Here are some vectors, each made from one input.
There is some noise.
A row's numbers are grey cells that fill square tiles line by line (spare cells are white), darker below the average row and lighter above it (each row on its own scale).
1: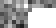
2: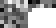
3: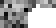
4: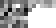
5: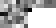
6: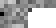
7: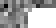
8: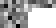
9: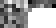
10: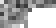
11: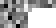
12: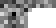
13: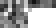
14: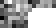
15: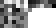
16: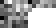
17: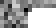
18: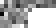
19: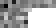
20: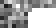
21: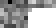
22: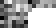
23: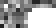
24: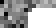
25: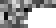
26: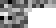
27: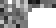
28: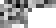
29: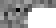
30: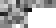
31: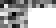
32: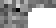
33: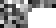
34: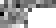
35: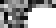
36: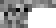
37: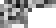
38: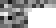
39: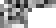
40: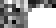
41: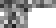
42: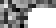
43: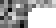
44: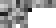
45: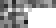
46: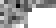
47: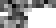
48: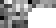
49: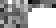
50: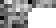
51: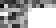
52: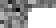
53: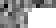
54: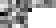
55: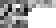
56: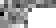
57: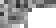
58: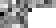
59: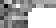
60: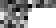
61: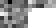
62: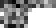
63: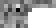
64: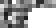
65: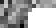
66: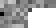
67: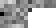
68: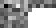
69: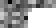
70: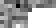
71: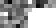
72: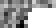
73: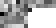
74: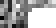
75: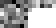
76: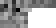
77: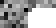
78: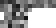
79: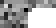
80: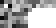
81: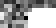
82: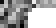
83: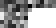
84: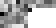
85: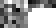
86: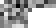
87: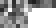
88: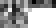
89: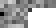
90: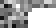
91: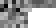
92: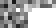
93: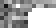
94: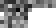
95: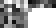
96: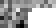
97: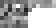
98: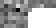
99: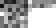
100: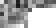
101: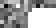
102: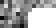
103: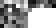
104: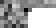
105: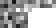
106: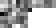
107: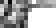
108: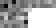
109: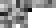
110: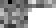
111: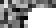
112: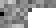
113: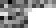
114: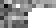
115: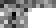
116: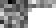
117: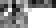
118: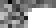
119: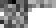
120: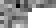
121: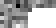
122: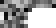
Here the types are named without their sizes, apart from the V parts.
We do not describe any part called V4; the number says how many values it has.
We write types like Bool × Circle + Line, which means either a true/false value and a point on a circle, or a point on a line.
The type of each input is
Bool × (Circle + Unit) × List(V4).
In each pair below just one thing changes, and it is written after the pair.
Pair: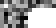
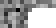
the value of V4 in item 1 of the list
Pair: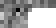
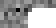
the true/false value
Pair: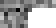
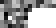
the value of V4 in item 1 of the list
